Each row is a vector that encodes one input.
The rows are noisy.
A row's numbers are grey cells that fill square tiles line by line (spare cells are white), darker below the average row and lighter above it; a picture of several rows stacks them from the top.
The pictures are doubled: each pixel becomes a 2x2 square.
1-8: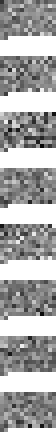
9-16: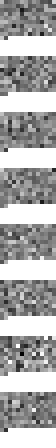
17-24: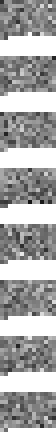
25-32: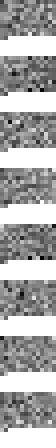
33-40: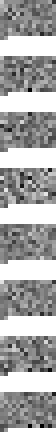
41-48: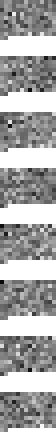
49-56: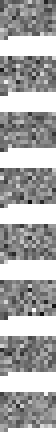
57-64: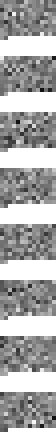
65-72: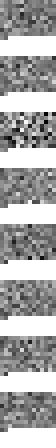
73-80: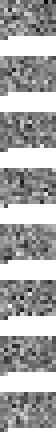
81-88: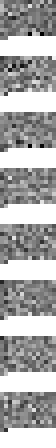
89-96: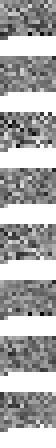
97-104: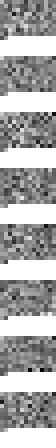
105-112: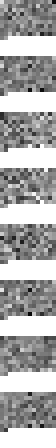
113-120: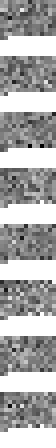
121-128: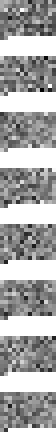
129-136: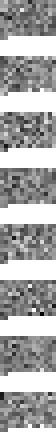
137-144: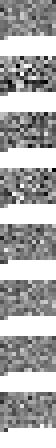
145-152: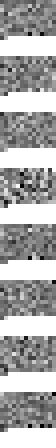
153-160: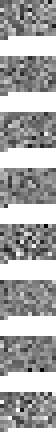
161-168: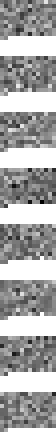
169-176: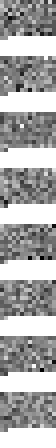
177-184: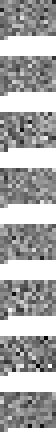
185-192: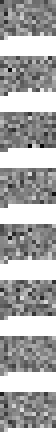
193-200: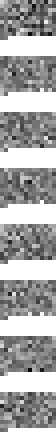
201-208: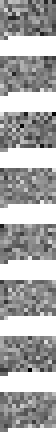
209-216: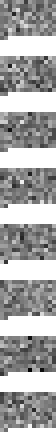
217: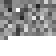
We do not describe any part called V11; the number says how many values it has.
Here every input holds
a value of V11, together with either one of 5 labels, or a node of a 10-node tree.
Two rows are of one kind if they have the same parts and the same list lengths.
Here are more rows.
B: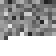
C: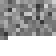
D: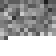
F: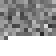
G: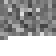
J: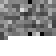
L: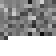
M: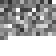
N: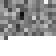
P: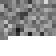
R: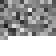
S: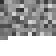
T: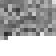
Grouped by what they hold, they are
B, C, F, J, L, M, N, P
D, G, R, S, T

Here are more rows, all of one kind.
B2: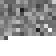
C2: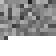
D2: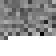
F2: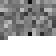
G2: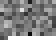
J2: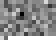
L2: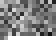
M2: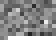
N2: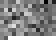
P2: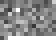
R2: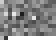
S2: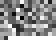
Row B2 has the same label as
L2, N2 and P2.
